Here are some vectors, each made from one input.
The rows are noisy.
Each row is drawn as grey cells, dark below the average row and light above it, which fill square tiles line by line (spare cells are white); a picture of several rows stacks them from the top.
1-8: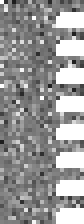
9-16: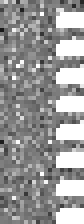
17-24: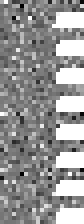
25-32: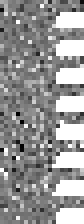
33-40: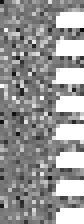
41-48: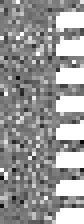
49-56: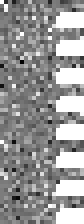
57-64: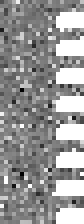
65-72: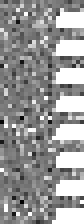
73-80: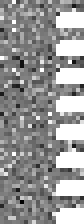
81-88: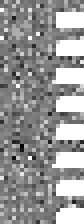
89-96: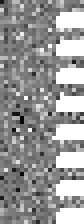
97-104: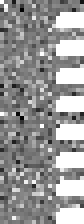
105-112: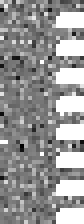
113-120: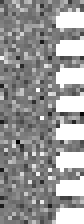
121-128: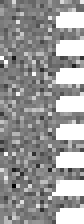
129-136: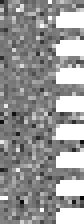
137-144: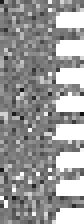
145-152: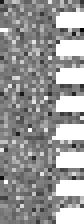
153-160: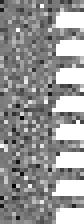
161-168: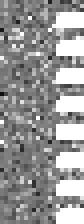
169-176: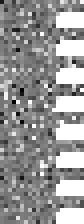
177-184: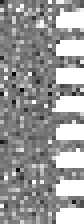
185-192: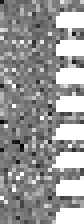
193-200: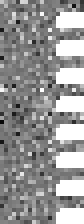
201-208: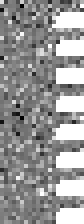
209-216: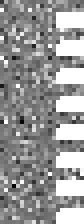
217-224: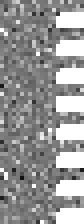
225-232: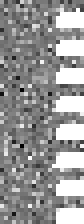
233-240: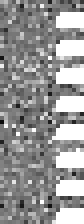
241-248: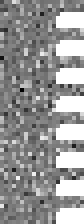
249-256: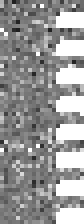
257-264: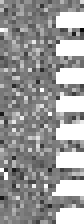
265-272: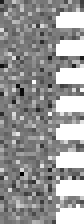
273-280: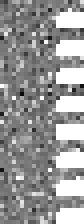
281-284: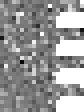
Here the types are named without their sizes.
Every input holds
a label, together with either a label, or a point on a line.
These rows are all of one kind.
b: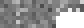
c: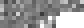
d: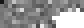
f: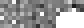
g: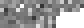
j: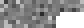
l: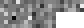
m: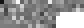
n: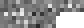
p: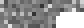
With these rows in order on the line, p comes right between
d and f.
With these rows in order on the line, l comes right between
m and n.
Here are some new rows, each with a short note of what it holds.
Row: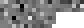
two labels
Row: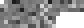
two labels
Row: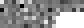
two labels
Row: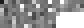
a label and a point on a line
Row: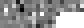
two labels
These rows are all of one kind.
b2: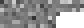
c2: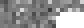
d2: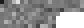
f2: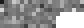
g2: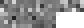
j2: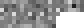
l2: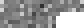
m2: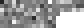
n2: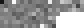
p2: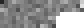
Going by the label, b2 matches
m2, n2 and p2.
